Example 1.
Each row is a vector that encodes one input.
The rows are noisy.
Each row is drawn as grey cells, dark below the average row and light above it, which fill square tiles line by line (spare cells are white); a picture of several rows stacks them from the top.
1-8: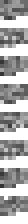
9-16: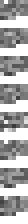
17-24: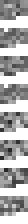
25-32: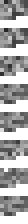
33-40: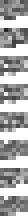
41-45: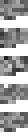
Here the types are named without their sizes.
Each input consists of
a node of a tree.
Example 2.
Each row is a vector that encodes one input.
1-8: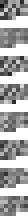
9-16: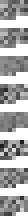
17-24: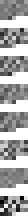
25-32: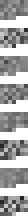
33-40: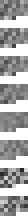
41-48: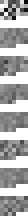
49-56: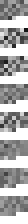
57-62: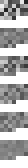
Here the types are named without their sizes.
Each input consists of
a node of a tree.
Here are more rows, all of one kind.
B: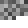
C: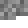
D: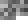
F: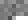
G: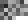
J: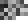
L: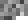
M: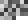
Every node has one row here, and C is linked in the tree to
B and M.
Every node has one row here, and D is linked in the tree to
F and L.
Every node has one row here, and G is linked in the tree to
J and M.
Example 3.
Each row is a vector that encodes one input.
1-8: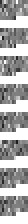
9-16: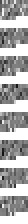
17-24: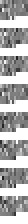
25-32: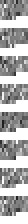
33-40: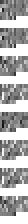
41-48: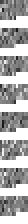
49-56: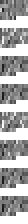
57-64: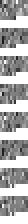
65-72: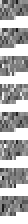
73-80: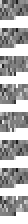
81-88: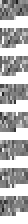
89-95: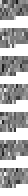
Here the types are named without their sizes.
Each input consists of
three true/false values.
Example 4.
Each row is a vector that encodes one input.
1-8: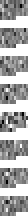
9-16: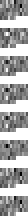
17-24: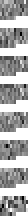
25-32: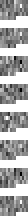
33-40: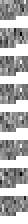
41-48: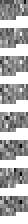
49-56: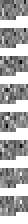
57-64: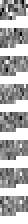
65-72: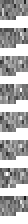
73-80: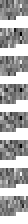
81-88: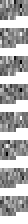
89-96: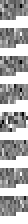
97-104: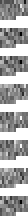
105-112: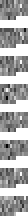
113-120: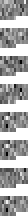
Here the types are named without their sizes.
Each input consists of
either a fixed value, or four true/false values.
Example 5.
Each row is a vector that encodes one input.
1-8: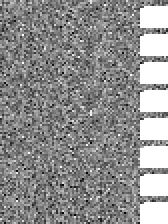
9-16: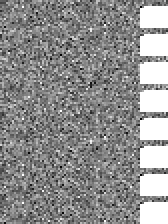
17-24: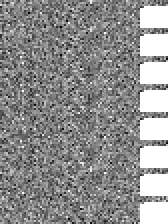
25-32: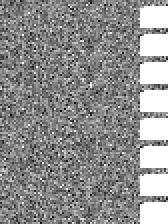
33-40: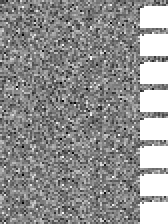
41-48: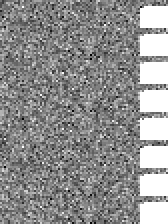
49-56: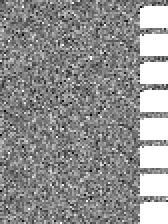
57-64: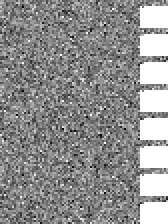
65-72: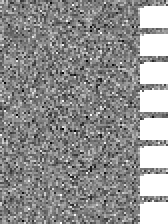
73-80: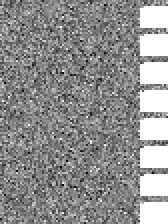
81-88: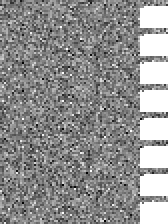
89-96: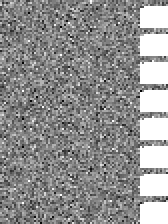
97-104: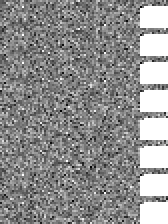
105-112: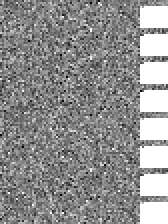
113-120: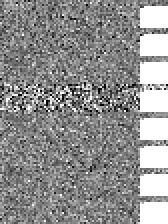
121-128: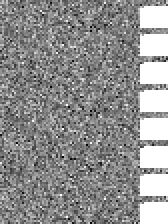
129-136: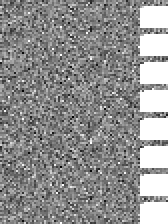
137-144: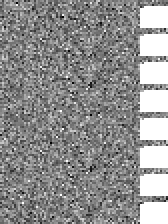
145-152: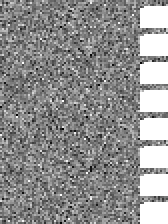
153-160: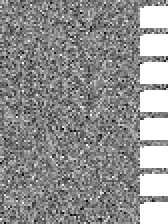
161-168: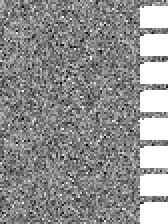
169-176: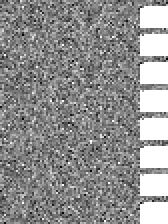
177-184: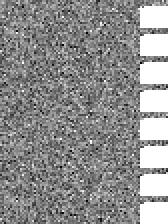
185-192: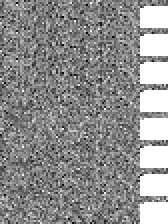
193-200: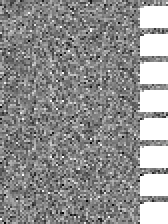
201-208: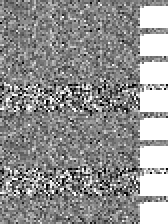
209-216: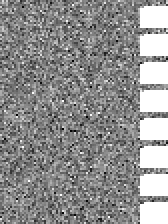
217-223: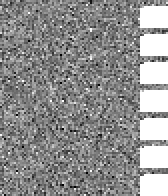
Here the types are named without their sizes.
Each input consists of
either a fixed value, or three true/false values.
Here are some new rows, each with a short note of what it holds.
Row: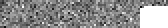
three true/false values
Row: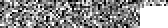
a fixed value
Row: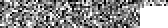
a fixed value
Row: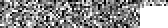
a fixed value
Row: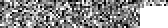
a fixed value
